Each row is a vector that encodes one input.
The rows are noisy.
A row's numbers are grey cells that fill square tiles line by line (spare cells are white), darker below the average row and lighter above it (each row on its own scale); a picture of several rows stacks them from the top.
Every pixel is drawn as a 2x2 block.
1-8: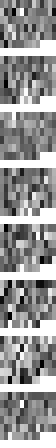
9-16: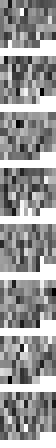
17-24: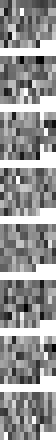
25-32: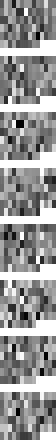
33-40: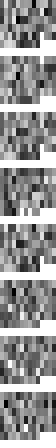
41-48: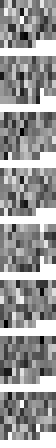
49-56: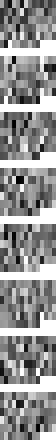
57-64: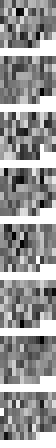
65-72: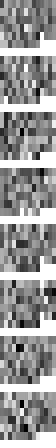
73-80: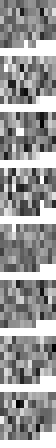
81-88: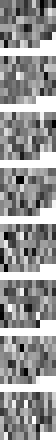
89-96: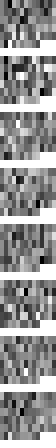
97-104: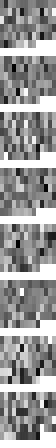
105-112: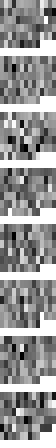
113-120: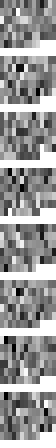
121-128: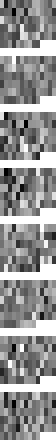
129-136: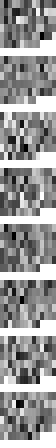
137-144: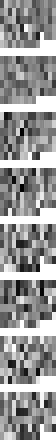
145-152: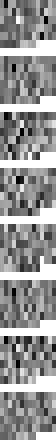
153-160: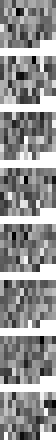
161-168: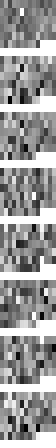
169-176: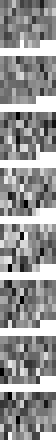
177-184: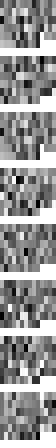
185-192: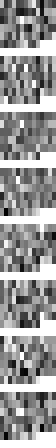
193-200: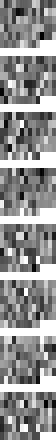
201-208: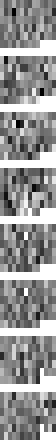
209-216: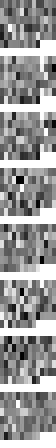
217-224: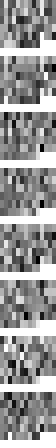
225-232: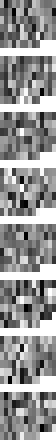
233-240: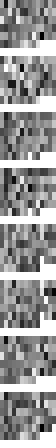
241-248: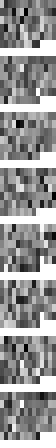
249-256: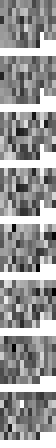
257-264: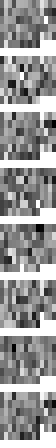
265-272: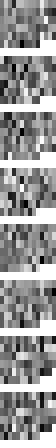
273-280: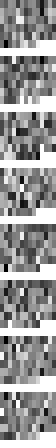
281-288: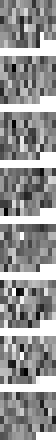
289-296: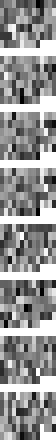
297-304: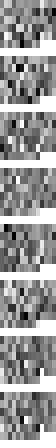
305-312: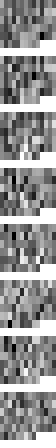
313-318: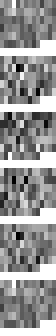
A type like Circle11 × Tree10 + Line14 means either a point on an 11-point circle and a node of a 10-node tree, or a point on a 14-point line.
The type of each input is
List2(Circle11).
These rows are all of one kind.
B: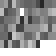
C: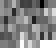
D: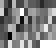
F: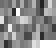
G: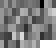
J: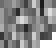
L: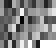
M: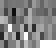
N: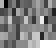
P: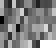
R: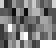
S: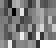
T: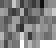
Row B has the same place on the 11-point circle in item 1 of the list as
D, L and P.
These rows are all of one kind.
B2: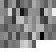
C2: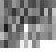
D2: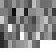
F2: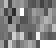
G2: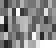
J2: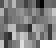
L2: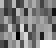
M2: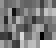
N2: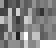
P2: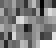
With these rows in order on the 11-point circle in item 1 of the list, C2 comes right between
F2 and J2.
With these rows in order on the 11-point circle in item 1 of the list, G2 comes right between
B2 and N2.
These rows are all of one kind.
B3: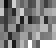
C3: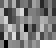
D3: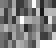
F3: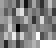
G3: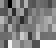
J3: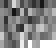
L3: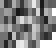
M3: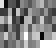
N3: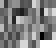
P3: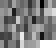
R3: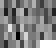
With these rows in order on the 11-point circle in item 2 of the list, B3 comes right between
J3 and M3.
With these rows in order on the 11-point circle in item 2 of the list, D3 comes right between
C3 and R3.
